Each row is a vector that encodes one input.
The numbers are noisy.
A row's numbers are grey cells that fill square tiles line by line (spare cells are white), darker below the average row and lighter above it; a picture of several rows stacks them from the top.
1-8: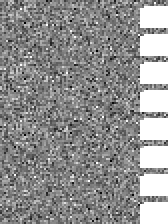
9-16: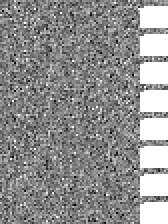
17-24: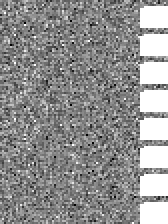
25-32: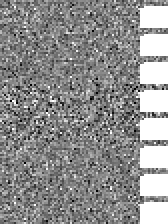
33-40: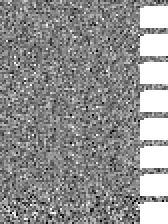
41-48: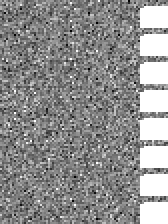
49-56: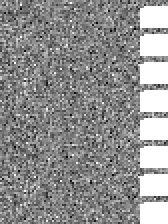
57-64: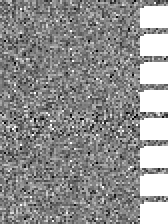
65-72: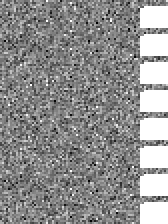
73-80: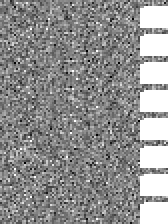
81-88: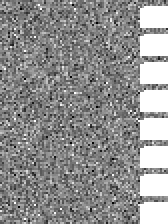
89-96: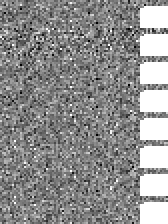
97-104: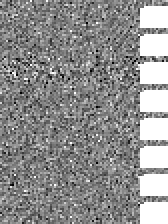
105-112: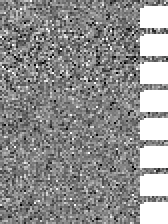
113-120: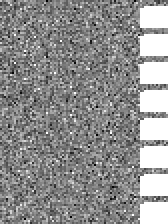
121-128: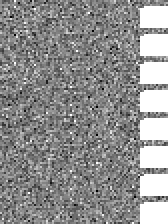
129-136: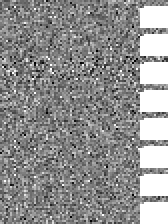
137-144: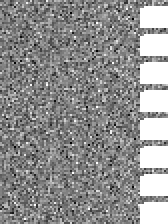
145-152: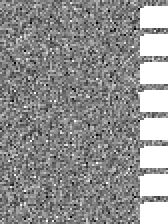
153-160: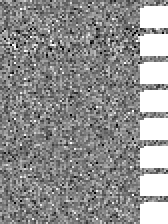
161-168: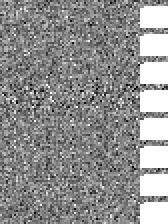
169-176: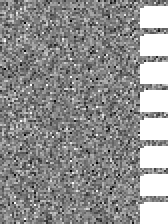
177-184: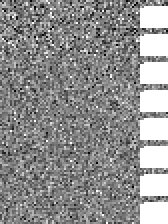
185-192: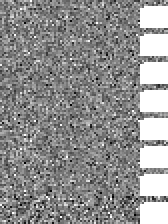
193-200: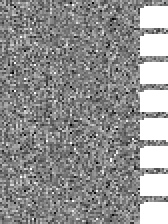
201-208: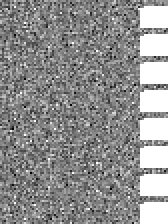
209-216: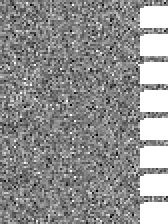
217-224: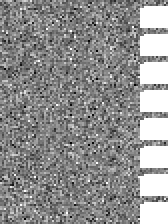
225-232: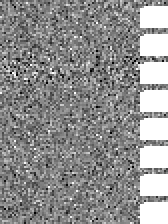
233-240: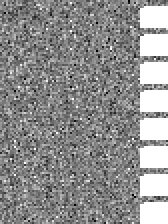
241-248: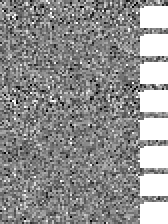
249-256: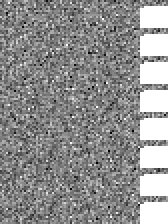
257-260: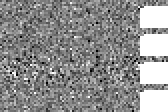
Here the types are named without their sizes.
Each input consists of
a label, together with a list of points on a circle.
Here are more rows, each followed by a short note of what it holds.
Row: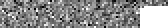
a label, together with the empty list
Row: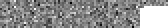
a label, together with a list of three items
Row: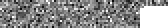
a label, together with the empty list
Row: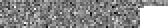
a label, together with a list of one item
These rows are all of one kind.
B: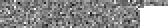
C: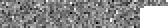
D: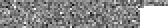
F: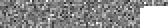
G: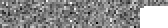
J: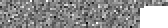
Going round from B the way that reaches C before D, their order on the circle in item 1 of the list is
B, C, G, F, J, D.
